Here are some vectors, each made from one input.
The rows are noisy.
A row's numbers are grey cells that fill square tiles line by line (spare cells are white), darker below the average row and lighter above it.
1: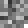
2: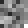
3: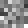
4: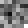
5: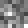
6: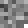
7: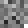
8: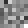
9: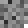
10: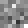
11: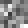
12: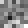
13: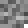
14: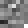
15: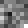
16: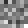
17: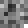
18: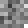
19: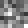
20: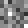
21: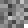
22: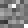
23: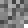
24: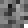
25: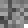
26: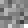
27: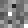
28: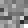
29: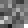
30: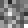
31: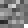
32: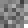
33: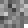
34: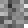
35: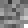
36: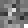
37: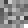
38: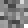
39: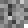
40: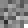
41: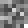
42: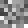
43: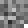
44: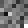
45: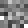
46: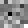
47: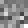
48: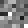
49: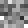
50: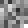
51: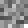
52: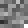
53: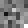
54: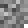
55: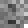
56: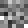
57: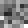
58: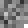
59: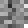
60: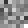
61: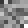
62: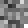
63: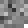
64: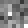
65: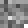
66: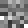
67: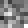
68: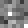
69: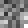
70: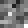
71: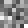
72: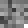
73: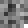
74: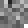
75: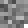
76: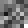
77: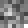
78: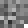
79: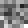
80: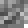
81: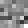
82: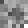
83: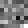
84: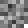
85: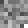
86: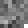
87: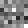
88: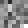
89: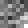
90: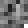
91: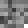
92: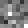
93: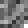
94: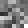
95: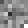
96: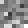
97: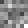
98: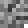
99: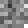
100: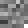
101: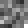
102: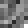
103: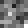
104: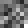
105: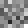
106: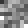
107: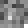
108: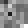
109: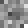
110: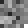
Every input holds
one of 9 labels, together with either one of 9 labels, or a node of a 10-node tree.
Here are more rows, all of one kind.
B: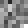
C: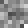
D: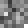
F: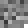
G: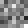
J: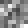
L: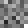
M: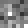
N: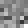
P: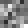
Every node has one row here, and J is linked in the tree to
C and D.
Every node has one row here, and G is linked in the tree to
P.
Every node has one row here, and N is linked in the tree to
F.
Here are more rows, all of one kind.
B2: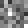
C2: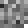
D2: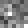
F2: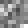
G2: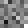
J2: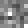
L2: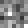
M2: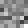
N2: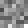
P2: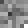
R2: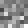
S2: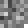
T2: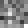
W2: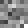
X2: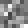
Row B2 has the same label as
D2, J2, L2 and T2.
